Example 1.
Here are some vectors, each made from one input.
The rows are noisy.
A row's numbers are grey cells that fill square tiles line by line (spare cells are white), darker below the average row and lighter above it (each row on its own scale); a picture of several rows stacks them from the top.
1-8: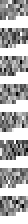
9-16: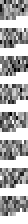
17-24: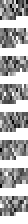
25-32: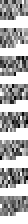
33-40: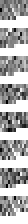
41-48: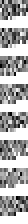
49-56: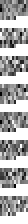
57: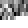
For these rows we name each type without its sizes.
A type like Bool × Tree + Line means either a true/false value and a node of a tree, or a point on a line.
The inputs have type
Label.
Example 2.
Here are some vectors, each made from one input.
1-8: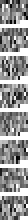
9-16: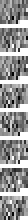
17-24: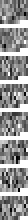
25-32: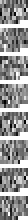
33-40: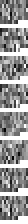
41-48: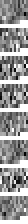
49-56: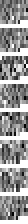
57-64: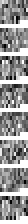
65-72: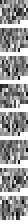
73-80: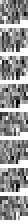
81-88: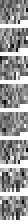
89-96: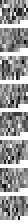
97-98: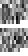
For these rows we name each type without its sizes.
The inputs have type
Bool × Bool × Bool × Bool.
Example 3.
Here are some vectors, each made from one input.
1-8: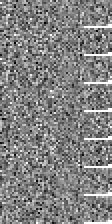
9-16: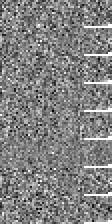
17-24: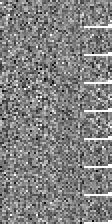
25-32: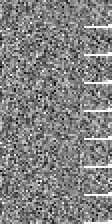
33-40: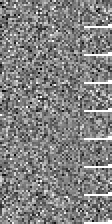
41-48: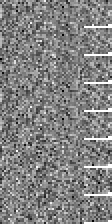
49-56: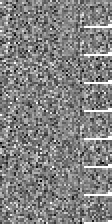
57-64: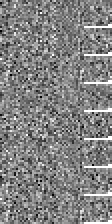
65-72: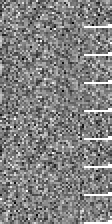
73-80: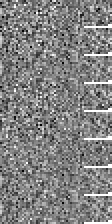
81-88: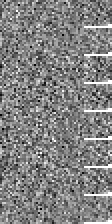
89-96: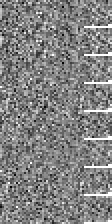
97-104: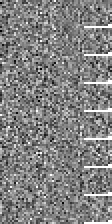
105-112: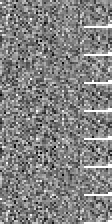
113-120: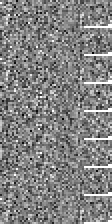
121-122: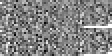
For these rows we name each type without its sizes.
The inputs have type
Line.
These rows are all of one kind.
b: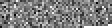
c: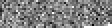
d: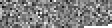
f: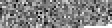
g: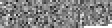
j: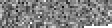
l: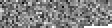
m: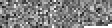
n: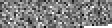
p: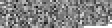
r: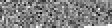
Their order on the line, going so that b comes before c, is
j, l, d, m, b, n, c, r, f, p, g.
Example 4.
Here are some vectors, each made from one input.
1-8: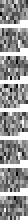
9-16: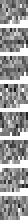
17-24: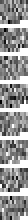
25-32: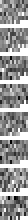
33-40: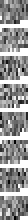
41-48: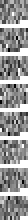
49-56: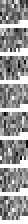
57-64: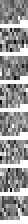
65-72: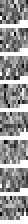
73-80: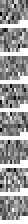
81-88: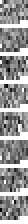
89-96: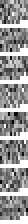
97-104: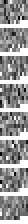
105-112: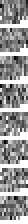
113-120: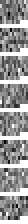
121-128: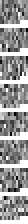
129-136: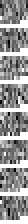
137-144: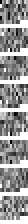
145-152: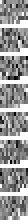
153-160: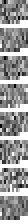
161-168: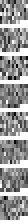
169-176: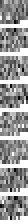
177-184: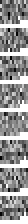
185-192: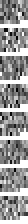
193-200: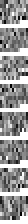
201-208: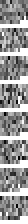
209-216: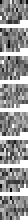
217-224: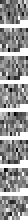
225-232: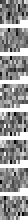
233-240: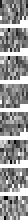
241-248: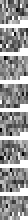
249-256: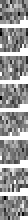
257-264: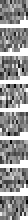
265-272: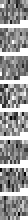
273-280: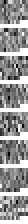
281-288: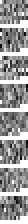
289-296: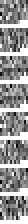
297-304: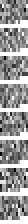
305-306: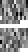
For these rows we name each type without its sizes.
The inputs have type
Tree.
